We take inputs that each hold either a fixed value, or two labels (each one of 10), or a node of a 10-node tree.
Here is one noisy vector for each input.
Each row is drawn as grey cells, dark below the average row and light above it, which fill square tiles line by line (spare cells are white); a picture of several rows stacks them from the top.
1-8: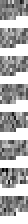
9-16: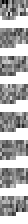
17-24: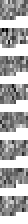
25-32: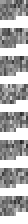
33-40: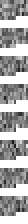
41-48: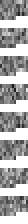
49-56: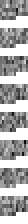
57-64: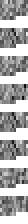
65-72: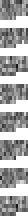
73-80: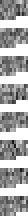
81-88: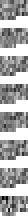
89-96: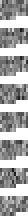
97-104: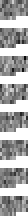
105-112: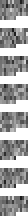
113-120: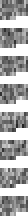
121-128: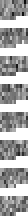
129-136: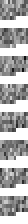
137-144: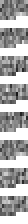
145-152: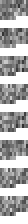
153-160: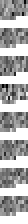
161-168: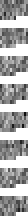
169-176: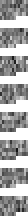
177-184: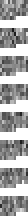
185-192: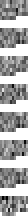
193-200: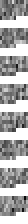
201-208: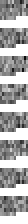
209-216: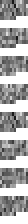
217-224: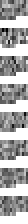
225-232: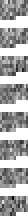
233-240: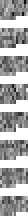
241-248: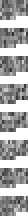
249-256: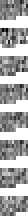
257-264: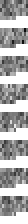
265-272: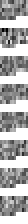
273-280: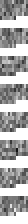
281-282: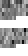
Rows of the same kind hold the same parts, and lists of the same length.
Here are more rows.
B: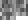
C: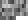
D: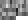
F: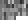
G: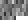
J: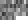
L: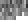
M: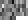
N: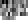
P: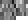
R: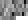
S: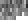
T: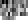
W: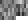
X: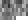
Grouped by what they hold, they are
B, F, G, J, L, S, X
C, D, M, P, R, W
N, T

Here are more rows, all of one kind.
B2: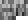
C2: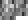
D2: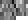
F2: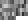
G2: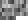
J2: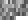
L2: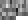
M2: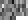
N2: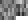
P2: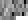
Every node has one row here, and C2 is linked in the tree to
G2, J2 and P2.
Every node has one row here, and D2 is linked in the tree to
M2.
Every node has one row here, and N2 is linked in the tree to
F2.
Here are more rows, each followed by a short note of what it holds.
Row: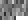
two labels (each one of 10)
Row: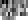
a fixed value
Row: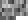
a node of a 10-node tree
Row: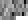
a node of a 10-node tree
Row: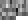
a node of a 10-node tree
